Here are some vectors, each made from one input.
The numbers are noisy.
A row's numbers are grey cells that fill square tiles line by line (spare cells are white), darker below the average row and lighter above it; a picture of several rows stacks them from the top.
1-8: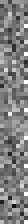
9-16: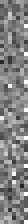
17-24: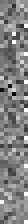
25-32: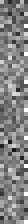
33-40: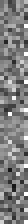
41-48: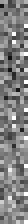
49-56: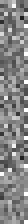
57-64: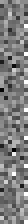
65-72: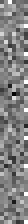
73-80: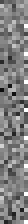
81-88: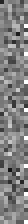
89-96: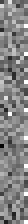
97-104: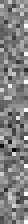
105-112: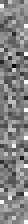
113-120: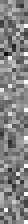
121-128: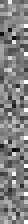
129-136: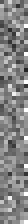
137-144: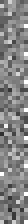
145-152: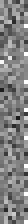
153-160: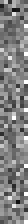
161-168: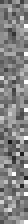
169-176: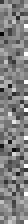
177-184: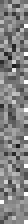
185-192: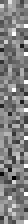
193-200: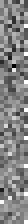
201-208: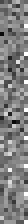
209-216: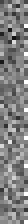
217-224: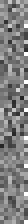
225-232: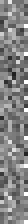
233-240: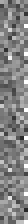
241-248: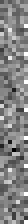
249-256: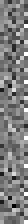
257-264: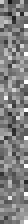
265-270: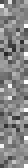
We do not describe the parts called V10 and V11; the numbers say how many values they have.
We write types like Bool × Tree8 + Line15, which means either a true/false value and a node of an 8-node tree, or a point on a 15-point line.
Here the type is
(Line4 + V10) × (Line8 + V11).
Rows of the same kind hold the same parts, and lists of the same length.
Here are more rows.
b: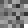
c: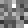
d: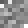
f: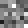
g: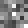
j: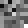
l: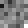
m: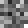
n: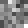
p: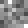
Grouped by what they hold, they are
b, l
c, f, g
d, n, p
j, m

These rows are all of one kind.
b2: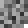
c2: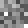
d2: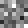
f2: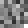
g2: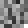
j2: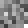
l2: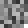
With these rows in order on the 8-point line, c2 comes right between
b2 and d2.
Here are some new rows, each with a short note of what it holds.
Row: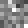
a point on an 8-point line and a value of V10
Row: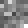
a point on an 8-point line and a value of V10
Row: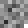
a point on an 8-point line and a value of V10
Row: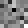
a point on a 4-point line and a value of V11
